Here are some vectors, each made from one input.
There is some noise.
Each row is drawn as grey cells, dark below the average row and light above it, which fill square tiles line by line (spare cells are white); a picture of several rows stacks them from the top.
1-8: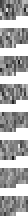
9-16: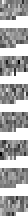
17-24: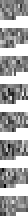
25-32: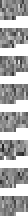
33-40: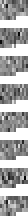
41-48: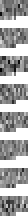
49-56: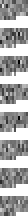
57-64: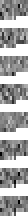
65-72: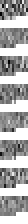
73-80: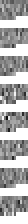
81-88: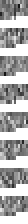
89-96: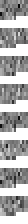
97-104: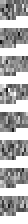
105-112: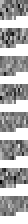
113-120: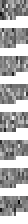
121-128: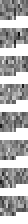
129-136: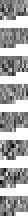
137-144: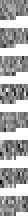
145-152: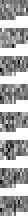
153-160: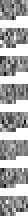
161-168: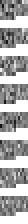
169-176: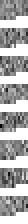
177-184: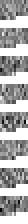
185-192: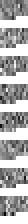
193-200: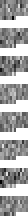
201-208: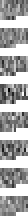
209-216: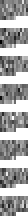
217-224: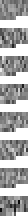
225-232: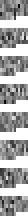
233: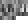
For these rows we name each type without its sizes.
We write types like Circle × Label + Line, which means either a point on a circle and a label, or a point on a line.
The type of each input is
(Bool × Bool × Bool × Bool + Unit) × Line.
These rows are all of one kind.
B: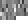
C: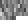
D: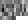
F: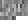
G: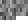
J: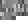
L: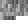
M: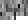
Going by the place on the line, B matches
C and J.
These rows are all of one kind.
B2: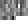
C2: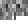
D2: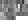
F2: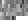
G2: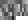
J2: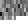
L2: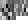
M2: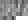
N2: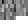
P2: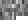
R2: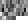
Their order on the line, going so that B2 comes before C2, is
L2, R2, G2, D2, B2, F2, M2, N2, P2, C2, J2.
